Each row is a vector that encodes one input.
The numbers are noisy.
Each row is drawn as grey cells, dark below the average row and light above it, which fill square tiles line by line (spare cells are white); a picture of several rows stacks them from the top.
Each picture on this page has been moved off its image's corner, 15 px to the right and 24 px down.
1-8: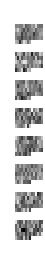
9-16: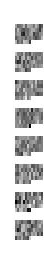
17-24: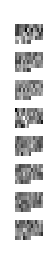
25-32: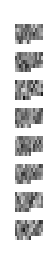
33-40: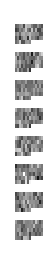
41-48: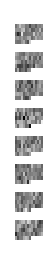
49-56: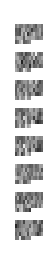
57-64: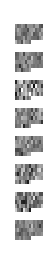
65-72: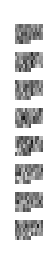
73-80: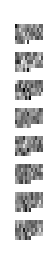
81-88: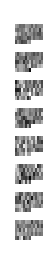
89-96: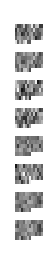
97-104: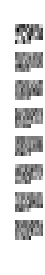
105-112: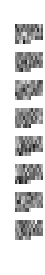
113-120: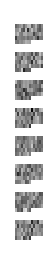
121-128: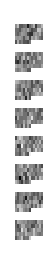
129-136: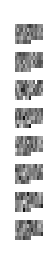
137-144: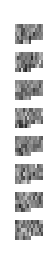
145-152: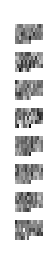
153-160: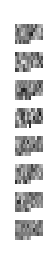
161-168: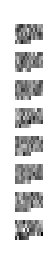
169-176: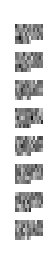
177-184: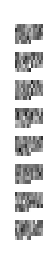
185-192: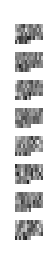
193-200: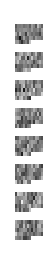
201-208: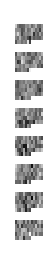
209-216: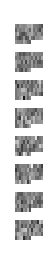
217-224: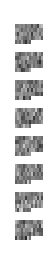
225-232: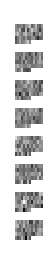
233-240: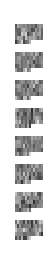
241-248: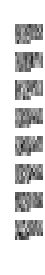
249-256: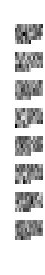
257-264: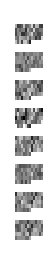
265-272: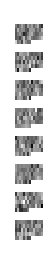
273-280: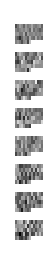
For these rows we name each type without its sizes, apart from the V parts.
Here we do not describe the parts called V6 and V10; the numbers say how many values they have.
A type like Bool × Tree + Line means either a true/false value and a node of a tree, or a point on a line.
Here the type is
Bool × Bool × Bool × Bool × V10 + Line × (Line + V6).
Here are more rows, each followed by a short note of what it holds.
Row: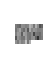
a point on each of two lines
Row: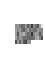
four true/false values and a value of V10
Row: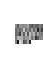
four true/false values and a value of V10
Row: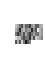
four true/false values and a value of V10
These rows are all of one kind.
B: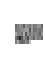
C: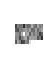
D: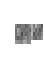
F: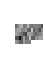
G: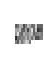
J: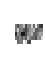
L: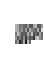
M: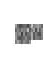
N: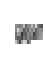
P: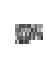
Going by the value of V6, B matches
D, F, M and N.
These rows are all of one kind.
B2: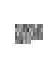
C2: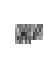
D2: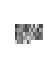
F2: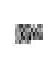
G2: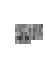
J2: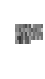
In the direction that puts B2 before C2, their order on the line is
F2, D2, B2, C2, J2, G2.
